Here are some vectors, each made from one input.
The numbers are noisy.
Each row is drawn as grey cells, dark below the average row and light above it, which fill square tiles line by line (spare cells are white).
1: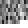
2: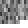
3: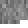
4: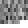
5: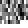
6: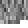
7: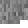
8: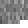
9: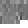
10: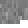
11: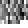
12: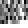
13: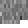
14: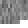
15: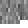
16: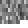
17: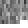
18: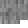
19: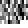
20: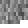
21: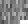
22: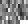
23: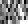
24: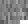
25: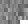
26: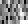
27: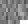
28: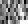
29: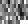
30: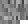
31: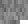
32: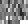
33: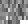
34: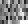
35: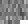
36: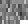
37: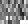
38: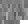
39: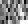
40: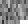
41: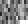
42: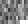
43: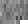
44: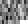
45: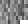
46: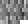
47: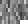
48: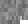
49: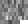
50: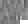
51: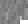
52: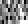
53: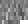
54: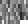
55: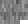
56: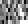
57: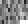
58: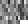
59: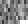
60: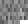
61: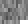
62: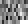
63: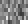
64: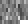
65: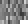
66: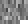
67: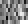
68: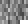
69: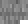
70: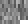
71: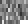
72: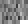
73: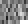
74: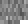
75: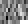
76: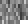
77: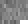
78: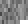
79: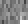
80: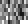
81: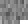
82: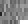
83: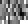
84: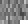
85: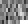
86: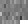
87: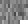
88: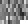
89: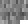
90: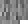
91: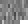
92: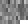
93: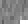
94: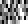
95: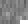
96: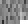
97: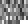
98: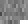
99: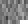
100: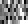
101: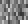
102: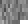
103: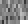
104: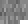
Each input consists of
three labels (each one of 5) and four true/false values.
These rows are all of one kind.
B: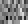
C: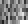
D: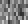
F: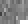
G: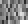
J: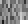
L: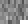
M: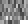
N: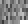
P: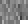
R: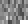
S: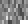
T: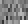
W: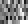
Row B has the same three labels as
C, P and T.
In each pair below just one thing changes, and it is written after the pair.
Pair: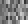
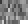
one of the three labels
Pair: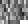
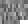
one of the four true/false values
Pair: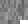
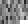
one of the four true/false values
